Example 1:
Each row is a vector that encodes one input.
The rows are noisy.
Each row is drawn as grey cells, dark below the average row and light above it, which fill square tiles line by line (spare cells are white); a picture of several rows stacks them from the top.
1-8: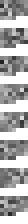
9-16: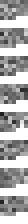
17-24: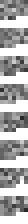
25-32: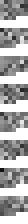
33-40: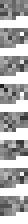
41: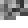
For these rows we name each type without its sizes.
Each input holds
a label.
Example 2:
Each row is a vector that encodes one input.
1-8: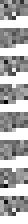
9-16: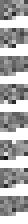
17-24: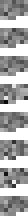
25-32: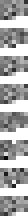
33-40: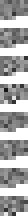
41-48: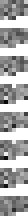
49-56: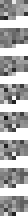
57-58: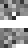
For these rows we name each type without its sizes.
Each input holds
a point on a line.
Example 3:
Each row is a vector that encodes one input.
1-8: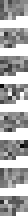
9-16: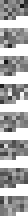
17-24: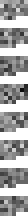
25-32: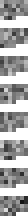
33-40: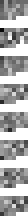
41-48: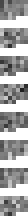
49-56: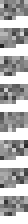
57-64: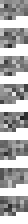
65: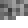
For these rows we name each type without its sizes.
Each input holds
a label.
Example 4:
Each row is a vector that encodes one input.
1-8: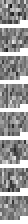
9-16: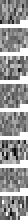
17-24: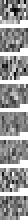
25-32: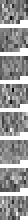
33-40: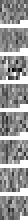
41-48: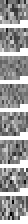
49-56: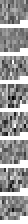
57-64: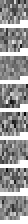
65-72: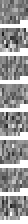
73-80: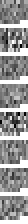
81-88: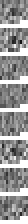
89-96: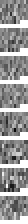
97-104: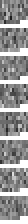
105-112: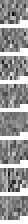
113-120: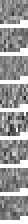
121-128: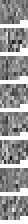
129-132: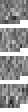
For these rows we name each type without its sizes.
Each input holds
a point on a line.
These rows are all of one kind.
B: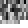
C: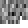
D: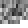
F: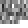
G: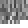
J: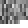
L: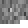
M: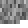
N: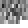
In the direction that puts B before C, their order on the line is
D, B, G, M, F, N, C, L, J.
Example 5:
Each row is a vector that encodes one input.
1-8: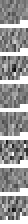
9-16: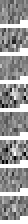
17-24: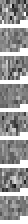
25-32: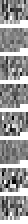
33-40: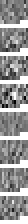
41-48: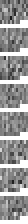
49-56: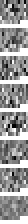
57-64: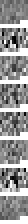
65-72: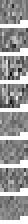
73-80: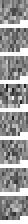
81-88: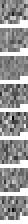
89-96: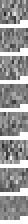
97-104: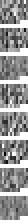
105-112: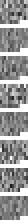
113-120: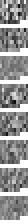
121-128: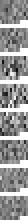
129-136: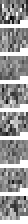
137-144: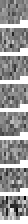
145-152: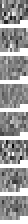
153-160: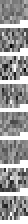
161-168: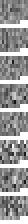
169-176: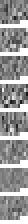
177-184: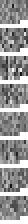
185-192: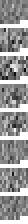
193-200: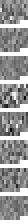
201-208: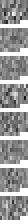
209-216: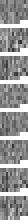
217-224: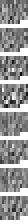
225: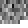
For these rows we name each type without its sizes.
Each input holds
a point on a line.
